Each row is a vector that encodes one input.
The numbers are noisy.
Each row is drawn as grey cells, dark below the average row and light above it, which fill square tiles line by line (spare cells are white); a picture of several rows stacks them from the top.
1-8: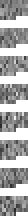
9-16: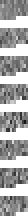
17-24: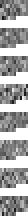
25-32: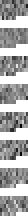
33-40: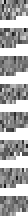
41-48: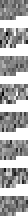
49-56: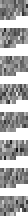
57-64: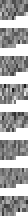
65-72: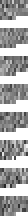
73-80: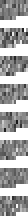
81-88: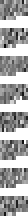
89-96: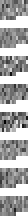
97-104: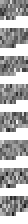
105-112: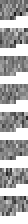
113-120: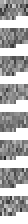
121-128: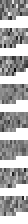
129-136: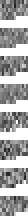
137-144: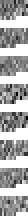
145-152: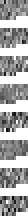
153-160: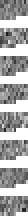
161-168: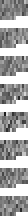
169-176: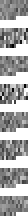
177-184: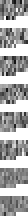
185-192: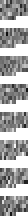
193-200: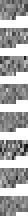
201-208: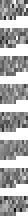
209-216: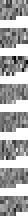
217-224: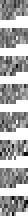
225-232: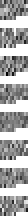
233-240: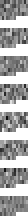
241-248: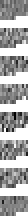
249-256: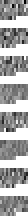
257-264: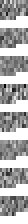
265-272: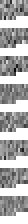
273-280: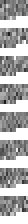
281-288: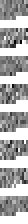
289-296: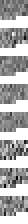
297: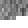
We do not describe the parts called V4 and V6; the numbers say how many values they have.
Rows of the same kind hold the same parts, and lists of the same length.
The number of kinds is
3.
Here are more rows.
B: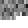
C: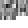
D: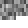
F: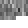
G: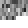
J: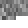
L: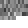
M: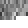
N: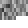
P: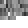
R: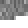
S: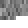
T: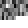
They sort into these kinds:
B, R, S, T
C, F, G, M, N
D, J, L, P

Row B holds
a point on an 8-point line and a value of V6.
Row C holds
one of 9 labels.
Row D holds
a value of V4 and a value of V6.
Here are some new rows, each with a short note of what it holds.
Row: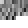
one of 9 labels
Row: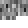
one of 9 labels
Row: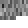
a value of V4 and a value of V6
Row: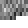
a point on an 8-point line and a value of V6
